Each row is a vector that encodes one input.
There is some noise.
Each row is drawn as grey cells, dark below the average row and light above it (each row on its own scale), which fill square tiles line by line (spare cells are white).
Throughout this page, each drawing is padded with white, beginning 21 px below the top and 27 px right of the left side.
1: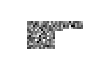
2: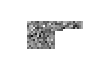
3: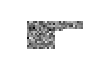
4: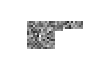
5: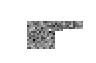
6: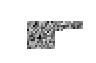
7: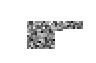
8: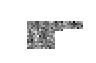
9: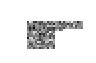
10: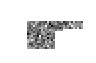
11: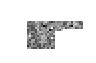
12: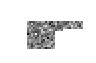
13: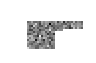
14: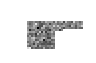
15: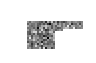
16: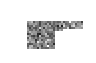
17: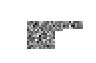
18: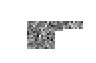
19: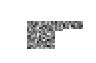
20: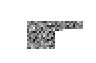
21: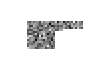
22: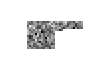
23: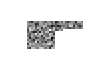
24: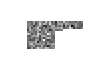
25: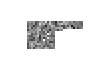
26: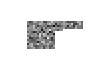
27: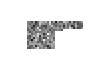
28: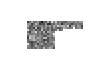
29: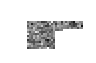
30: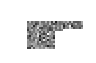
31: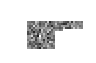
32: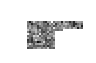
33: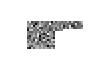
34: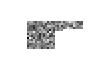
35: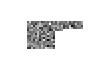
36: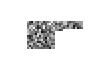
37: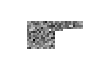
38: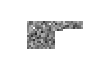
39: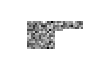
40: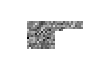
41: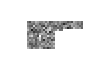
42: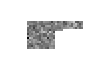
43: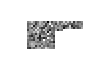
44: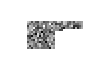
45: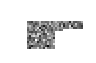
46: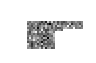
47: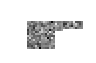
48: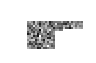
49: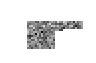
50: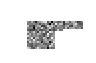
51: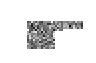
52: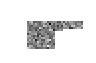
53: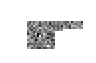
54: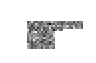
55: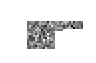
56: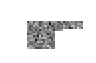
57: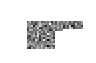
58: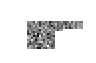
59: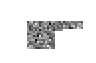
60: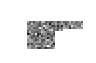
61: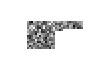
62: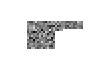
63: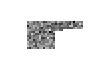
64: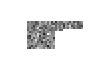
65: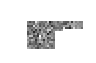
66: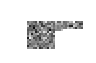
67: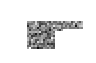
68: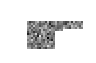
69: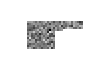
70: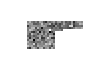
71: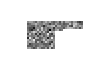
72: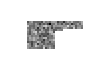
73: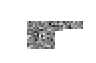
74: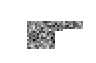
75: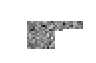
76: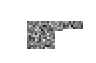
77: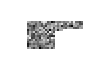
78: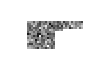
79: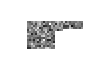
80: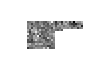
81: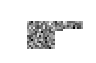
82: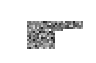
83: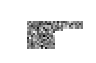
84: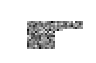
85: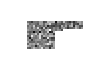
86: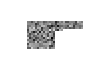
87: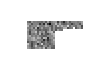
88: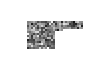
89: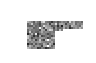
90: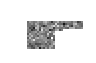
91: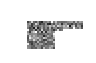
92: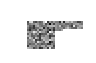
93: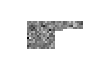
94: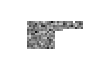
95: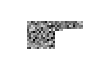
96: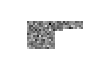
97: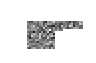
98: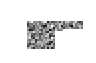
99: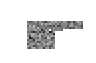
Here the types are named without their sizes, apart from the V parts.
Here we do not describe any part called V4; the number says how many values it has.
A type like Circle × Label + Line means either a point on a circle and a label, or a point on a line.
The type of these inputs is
(Circle + Line) × V4.
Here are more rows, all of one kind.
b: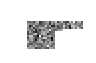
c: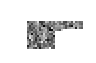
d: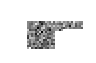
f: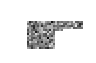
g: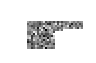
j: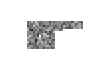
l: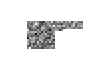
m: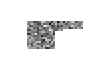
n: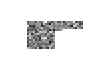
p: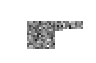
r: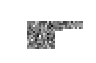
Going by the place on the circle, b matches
c, d and p.
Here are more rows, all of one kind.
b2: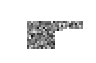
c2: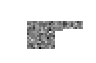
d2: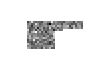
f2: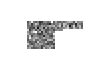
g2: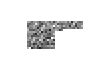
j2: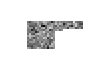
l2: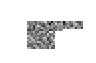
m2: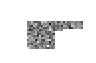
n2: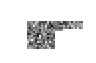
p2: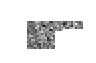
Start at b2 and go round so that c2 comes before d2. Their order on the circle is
b2, n2, c2, g2, p2, j2, l2, m2, d2, f2.
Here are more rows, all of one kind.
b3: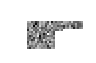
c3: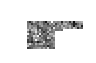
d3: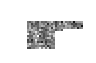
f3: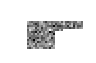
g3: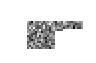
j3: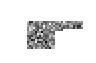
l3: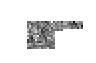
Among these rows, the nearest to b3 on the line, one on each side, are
d3 and f3.
